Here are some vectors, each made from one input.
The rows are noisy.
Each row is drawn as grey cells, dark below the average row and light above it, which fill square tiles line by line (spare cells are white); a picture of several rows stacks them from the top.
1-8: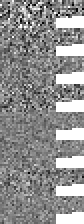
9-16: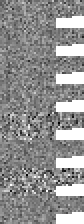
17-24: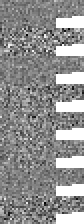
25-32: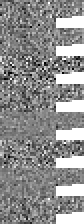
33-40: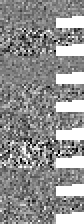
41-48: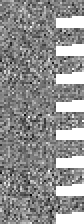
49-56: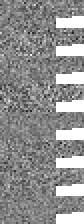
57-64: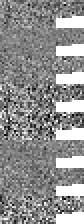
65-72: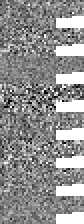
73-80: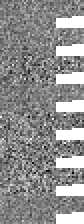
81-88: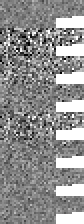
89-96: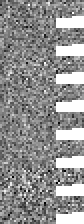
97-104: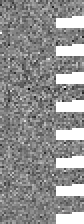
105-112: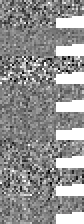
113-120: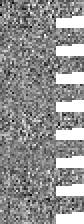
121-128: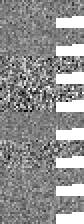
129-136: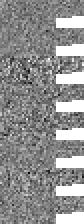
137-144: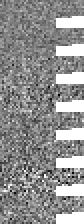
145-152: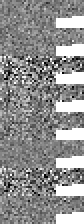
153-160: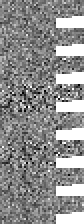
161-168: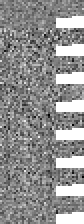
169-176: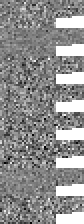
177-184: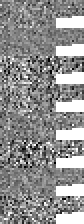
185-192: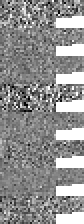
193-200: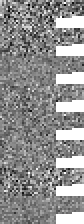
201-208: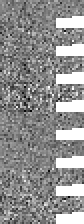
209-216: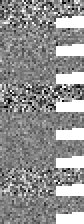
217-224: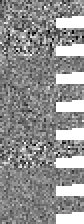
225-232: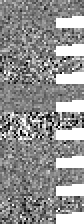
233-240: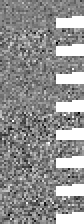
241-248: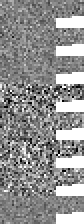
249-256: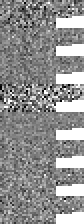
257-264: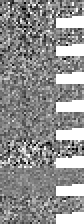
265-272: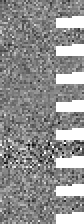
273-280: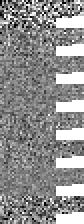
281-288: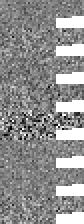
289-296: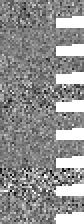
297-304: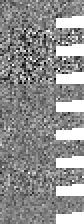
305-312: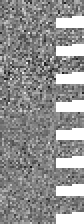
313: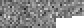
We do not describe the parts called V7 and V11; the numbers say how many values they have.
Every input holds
a value of V7, together with either a point on each of two 6-point circles, or a true/false value and a value of V11.
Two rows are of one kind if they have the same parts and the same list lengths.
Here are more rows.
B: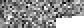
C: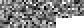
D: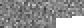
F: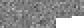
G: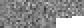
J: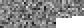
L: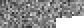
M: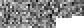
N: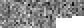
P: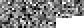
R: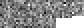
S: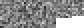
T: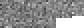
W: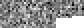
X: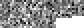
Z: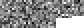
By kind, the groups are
B, F, L, N, P, W, X, Z
C, D, G, J, M, R, S, T

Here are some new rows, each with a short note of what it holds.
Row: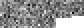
a true/false value, a value of V7 and a value of V11
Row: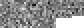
a true/false value, a value of V7 and a value of V11
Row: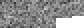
a true/false value, a value of V7 and a value of V11
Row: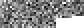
a true/false value, a value of V7 and a value of V11
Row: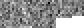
a point on each of two 6-point circles and a value of V7
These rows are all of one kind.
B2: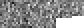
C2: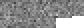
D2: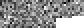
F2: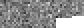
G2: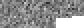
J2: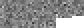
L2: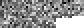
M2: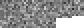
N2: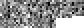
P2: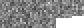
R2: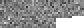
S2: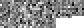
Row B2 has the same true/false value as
F2, P2 and S2.
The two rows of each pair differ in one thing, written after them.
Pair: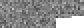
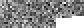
the true/false value
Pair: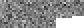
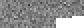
the value of V11
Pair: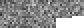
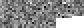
the value of V7
